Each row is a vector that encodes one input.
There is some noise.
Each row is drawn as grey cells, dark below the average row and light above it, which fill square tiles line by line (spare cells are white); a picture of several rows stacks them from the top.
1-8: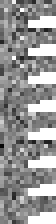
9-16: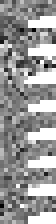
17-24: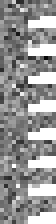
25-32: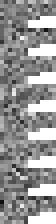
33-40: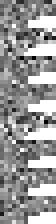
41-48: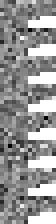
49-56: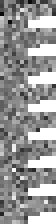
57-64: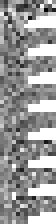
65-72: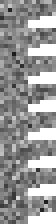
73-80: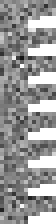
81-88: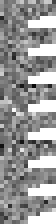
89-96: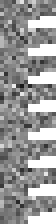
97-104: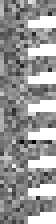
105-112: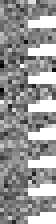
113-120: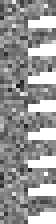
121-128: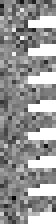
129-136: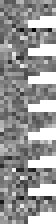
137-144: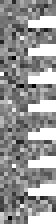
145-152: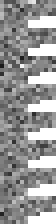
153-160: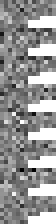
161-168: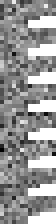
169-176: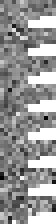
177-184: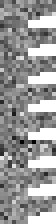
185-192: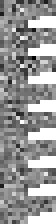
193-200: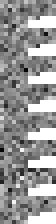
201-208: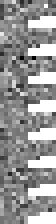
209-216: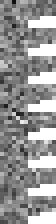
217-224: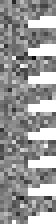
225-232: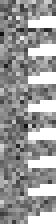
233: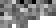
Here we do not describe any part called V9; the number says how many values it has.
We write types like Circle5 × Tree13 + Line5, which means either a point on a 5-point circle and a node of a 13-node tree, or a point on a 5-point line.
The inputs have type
List2(Bool × V9).
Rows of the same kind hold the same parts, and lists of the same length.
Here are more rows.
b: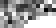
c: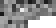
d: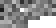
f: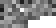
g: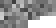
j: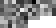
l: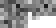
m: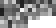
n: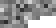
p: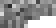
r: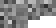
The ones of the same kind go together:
b
c, d, f, j, m
g, l, n, p, r

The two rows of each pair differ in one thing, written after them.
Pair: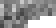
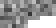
the value of V9 in item 1 of the list
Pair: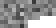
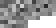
the true/false value in item 2 of the list
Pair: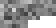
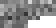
the value of V9 in item 2 of the list
